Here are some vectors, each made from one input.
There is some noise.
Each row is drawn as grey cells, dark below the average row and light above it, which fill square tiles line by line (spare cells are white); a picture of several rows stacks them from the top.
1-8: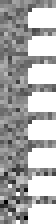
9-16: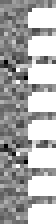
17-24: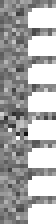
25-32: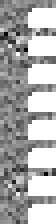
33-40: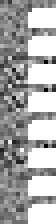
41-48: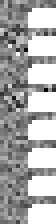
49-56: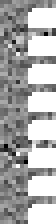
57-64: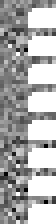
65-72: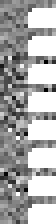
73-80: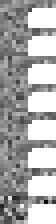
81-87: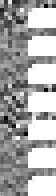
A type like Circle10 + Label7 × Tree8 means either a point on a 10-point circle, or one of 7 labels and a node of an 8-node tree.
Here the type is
Line6 + Line9.
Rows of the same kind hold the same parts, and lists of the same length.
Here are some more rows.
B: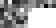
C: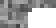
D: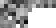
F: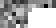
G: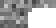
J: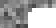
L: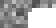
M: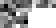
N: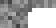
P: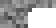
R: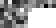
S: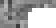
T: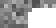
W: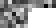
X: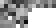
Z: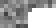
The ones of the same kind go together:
B, D, F, M, R, W, X
C, G, J, L, N, P, S, T, Z

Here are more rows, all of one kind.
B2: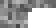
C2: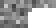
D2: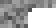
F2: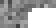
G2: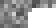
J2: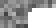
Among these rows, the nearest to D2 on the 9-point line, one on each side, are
F2 and J2.
